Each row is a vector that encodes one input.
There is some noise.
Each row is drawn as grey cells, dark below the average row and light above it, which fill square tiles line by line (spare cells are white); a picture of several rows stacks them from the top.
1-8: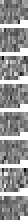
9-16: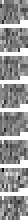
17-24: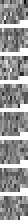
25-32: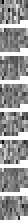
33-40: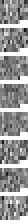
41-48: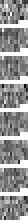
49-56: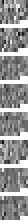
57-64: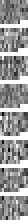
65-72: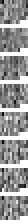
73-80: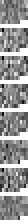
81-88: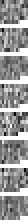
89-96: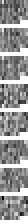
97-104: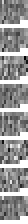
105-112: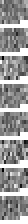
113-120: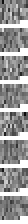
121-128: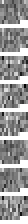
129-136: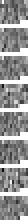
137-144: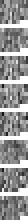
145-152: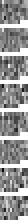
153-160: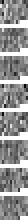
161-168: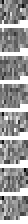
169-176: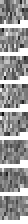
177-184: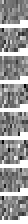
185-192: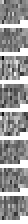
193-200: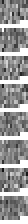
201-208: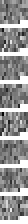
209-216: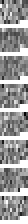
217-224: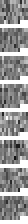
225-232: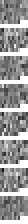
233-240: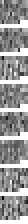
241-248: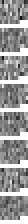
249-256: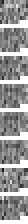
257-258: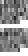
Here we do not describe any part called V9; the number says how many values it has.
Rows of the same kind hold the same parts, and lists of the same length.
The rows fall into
2 kinds.
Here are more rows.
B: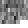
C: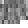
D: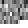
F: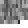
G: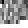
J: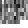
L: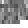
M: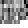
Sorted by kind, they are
B, C, F, J, L
D, G, M

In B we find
one of 5 labels and a value of V9.
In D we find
one of 7 labels.
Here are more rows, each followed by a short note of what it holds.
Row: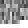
one of 7 labels
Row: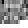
one of 7 labels
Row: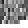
one of 7 labels
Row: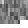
one of 5 labels and a value of V9
